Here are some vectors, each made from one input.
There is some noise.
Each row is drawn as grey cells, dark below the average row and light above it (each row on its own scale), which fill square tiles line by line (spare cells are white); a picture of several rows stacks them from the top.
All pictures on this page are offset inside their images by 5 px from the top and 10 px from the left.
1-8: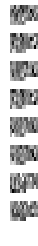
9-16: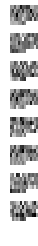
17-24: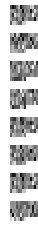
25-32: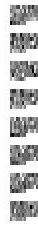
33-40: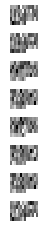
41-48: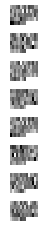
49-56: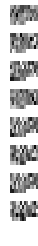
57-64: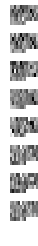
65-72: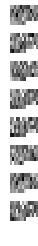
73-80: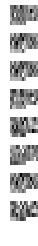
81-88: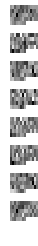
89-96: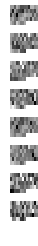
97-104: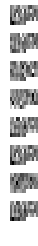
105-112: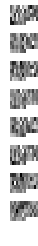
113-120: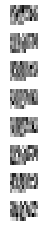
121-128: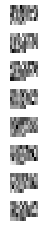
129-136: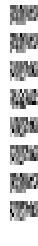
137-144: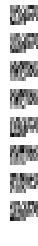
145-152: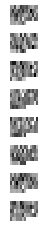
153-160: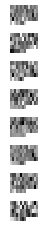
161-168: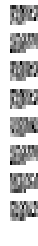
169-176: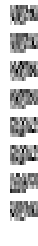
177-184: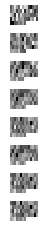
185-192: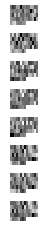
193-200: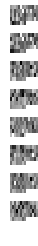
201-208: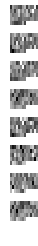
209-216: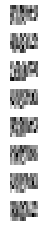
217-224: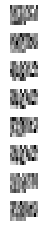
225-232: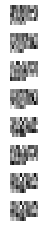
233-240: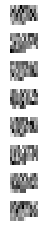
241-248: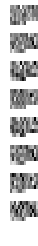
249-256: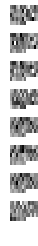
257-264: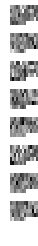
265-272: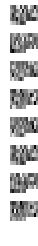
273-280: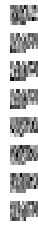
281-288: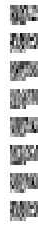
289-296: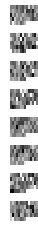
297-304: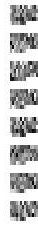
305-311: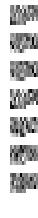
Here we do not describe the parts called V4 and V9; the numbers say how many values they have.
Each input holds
either a fixed value, or two labels (each one of 5), or a value of V4 and a value of V9.
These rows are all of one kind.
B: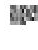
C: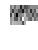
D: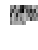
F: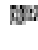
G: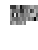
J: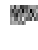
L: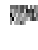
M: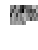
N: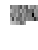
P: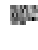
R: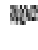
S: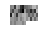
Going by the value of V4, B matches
P and R.
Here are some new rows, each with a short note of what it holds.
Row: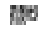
a value of V4 and a value of V9
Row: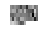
a value of V4 and a value of V9
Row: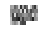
a value of V4 and a value of V9
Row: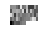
two labels (each one of 5)
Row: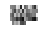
a value of V4 and a value of V9
